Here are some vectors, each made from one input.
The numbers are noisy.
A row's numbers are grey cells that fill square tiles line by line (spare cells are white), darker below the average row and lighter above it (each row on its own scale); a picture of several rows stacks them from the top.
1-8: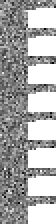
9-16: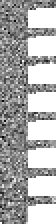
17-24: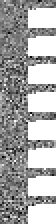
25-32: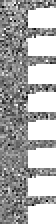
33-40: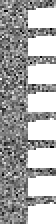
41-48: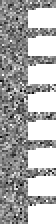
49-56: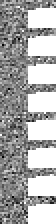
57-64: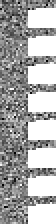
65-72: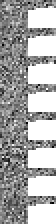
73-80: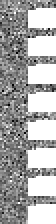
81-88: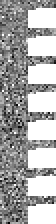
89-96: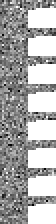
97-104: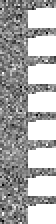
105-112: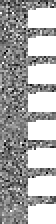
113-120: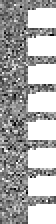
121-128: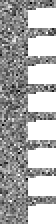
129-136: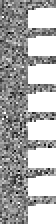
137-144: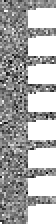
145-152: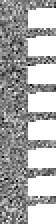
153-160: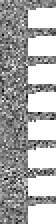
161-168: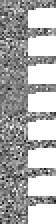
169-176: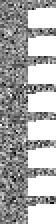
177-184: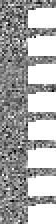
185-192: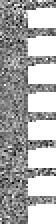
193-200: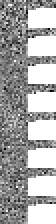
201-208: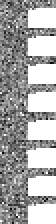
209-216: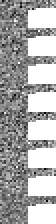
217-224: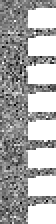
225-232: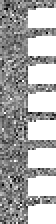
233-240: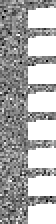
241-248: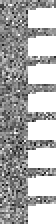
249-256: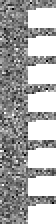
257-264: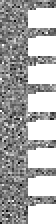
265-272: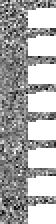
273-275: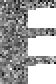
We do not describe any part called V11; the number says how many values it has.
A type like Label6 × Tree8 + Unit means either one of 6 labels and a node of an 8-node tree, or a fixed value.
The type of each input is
((Label6 + Tree7) × Line10 + Tree10) × V11.
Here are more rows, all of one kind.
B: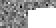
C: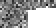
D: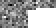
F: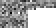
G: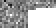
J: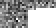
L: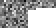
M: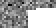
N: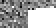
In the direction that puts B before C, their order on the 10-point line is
B, F, L, J, G, C, M, N, D.
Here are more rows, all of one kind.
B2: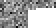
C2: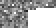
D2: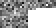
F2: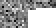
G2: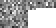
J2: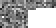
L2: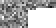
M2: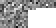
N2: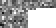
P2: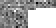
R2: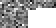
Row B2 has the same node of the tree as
F2, M2, P2 and R2.
